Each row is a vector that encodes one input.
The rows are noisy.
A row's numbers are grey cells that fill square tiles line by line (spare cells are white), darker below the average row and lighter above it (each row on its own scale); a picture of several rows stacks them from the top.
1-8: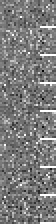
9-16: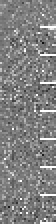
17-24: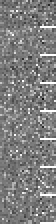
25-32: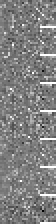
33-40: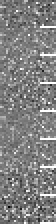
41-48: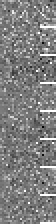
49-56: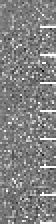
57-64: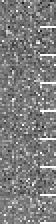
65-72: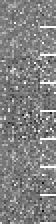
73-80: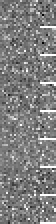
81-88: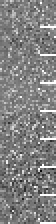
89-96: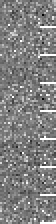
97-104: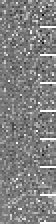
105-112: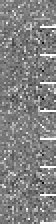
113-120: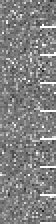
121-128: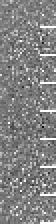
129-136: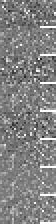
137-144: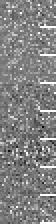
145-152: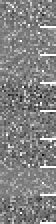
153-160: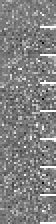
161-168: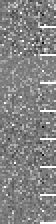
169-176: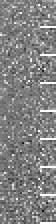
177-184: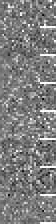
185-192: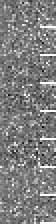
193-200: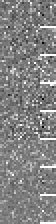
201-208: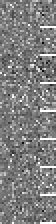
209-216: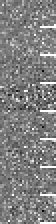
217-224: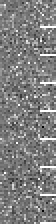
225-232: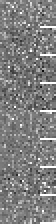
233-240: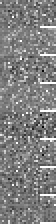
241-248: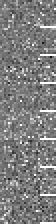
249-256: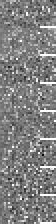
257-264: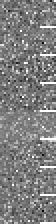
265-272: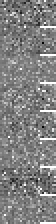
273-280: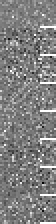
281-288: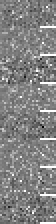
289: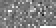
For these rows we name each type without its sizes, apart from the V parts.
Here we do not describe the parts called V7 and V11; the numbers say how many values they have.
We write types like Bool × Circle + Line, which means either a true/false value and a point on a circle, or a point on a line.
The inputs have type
(Bool × Bool × Bool + Unit) × V11 + Label × V7.
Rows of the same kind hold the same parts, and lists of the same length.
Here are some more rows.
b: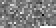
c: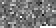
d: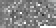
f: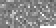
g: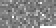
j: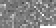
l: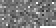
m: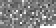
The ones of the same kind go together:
b, c, f, g
d, j
l, m

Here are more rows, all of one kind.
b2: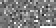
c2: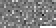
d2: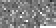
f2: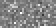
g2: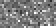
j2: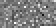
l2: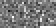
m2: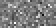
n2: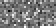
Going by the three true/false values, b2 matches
g2 and n2.
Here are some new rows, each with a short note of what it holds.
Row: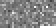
three true/false values and a value of V11
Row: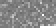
a value of V11
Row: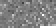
a value of V11
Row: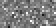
three true/false values and a value of V11
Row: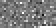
three true/false values and a value of V11
